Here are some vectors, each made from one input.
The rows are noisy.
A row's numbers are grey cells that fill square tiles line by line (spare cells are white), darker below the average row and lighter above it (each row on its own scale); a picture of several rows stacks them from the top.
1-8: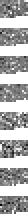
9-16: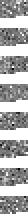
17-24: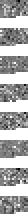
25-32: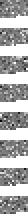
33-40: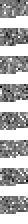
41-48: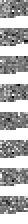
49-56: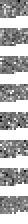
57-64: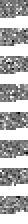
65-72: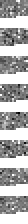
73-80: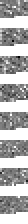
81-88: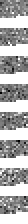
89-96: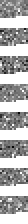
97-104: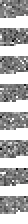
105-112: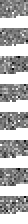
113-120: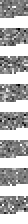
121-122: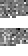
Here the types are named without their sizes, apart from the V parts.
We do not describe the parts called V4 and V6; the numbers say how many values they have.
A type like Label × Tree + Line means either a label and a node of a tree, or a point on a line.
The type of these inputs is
(Bool × Bool × Bool + Line) × V6 + V4.
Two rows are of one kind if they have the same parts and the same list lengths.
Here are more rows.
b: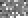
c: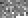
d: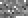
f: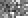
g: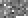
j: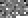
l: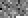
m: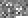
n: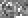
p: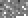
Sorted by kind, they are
b, c, j, m, n
d, f, l
g, p

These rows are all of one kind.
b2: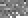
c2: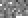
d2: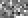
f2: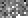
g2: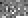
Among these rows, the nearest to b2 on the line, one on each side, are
c2 and f2.
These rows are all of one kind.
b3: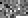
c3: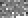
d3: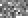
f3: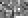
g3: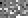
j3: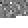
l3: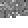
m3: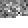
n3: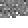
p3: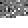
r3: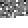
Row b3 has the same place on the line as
f3, g3, j3 and r3.
